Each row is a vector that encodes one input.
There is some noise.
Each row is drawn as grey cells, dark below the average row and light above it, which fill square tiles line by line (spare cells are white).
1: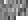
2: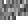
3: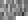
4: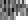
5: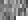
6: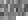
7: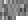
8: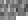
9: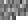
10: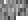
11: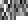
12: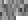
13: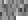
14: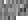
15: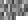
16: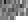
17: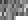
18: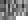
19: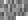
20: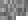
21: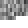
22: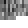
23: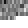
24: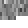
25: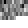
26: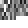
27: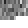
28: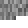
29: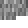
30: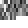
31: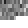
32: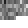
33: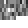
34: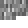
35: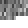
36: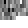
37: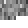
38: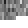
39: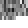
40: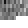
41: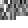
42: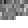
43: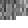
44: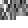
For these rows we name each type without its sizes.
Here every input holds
a list of points on a line.
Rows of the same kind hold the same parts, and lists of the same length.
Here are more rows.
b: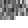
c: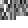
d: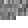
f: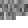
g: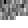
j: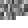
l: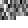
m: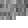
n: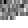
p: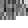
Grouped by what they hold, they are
b, g, n, p
c, l
d, f, j, m

